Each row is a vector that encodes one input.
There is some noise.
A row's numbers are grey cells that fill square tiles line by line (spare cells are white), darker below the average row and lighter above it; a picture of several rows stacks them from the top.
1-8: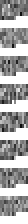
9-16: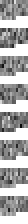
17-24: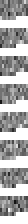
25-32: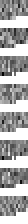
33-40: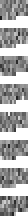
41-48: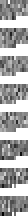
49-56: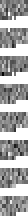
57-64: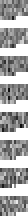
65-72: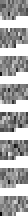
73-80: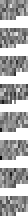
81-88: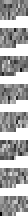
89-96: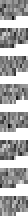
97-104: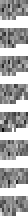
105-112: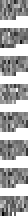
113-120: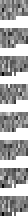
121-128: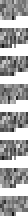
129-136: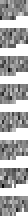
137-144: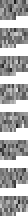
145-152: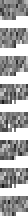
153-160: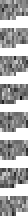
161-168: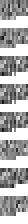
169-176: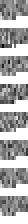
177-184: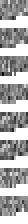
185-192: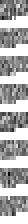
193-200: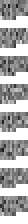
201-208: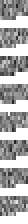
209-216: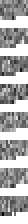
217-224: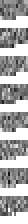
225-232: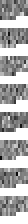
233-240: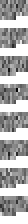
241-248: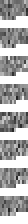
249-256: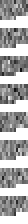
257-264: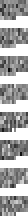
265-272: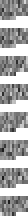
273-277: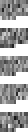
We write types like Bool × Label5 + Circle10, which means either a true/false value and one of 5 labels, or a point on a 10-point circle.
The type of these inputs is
Bool × Label5 + Circle6 × (Circle8 + Label6).
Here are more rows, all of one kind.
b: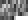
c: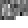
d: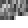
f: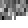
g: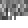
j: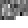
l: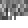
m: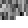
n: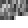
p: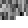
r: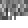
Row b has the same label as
d and n.
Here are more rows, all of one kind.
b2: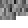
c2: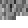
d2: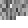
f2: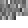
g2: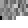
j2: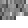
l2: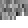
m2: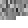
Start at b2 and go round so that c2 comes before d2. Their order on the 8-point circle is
b2, c2, g2, j2, l2, d2, m2, f2.
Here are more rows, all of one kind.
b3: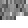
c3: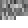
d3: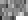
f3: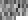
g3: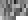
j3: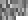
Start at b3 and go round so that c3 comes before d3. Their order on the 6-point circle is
b3, g3, c3, f3, j3, d3.
